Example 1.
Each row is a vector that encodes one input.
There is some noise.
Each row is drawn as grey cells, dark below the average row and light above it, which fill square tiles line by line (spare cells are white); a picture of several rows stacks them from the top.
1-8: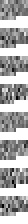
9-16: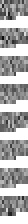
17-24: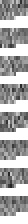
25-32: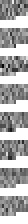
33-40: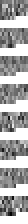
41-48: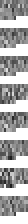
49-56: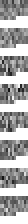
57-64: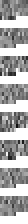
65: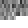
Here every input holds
a node of a 10-node tree.
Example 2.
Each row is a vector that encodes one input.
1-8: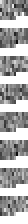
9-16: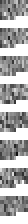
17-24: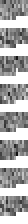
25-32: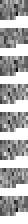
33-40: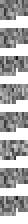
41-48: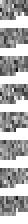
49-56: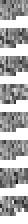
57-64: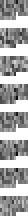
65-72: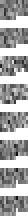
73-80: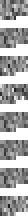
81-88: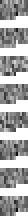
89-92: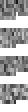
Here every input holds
a point on an 8-point line.
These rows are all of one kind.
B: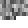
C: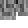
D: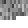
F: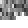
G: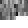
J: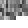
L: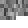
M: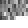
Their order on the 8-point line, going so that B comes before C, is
G, M, D, B, L, C, J, F.
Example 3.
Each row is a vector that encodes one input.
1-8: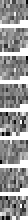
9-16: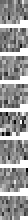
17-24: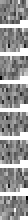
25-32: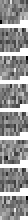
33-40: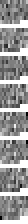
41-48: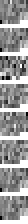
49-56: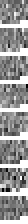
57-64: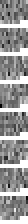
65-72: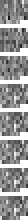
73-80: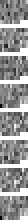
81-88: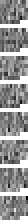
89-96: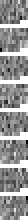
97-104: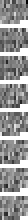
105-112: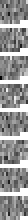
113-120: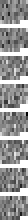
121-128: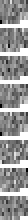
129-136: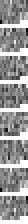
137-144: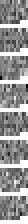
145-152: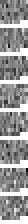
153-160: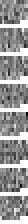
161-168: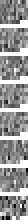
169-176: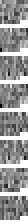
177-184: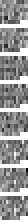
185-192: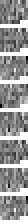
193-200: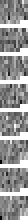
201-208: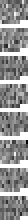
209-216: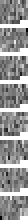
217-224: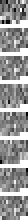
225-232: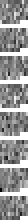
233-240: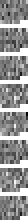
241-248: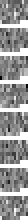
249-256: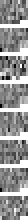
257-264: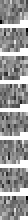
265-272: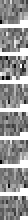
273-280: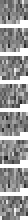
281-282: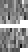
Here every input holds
either a point on an 8-point circle, or a fixed value.
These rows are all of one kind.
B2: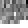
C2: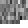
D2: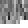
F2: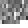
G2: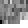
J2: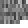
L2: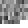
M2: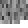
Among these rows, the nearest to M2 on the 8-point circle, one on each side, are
D2 and J2.
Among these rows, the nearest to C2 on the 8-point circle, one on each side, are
J2 and L2.
